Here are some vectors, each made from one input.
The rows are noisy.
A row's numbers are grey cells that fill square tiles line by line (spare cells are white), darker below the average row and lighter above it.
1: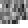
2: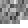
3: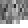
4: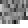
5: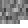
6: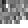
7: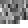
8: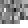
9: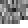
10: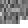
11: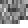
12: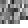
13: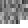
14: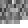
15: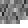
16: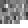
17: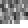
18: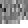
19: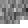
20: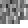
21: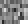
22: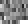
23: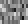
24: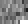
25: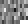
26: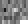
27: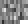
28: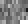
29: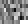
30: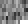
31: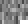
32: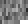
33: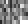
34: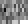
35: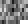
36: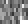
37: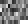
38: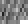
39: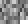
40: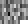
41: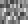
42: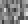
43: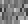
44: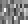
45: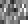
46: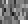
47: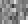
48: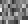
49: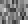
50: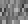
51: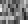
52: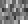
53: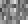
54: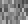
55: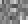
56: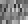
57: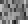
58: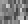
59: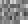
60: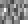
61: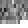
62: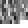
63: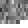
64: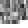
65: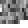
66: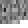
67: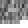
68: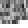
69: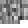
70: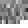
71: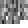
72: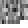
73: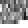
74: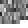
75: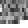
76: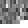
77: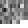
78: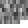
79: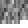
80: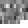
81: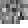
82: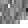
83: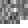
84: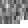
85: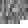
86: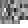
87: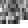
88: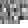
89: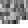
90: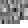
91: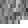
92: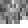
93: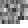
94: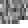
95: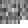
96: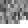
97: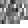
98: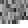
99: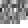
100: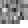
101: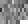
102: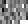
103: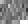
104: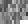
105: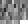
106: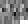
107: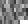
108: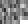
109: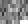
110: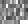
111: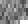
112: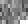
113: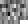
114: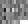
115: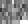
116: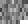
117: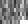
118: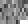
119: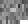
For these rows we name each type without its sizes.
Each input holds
a point on a line, together with either a point on a line, or a node of a tree.
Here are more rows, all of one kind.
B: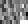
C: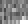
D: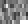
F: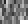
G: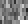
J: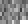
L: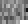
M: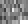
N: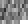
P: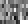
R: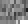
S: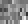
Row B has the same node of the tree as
D, J and S.
